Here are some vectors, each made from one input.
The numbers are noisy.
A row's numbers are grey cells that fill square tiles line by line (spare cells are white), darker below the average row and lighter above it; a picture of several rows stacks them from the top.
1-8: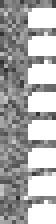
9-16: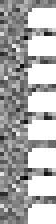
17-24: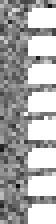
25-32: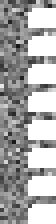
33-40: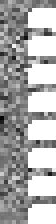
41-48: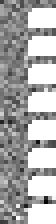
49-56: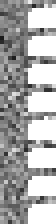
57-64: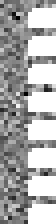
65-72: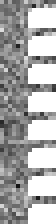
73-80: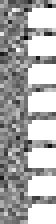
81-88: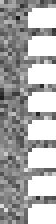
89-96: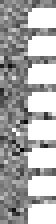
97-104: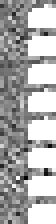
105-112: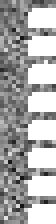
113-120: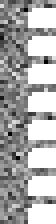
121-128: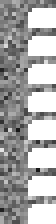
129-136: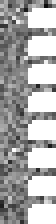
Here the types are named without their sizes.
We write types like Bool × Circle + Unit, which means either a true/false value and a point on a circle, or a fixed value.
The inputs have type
(Circle + Unit) × Label + Line.
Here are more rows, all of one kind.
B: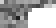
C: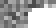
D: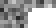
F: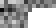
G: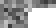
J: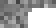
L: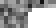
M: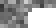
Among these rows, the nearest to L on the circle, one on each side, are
F and M.
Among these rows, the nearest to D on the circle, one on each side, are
F and G.
